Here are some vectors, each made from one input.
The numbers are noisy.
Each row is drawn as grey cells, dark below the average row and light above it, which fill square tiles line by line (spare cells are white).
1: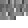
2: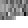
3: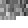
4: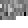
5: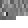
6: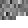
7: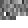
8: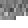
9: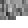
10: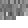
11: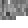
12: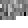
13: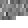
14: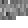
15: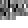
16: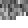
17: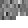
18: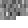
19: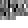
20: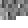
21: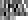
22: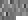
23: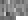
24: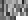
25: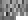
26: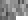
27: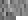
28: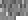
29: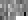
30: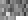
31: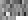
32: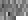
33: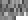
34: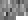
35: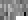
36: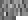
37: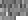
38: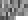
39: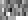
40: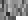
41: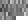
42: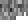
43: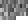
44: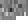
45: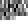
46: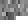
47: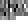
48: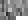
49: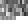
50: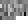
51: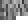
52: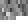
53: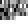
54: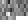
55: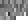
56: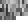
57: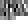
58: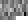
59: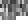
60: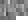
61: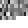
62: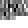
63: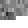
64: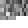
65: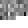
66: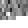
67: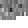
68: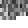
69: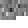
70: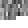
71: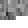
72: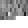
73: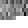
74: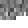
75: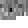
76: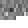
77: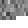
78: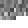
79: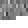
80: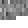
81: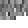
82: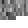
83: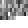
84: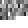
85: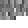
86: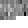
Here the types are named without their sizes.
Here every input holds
a true/false value, together with a list of points on a line.
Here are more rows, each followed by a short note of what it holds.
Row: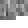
a true/false value, together with a list of two items
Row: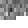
a true/false value, together with a list of two items
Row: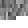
a true/false value, together with a list of three items
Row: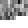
a true/false value, together with a list of two items
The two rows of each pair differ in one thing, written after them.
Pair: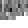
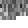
the place on the line in item 1 of the list
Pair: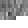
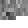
the true/false value
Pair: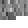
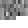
the true/false value
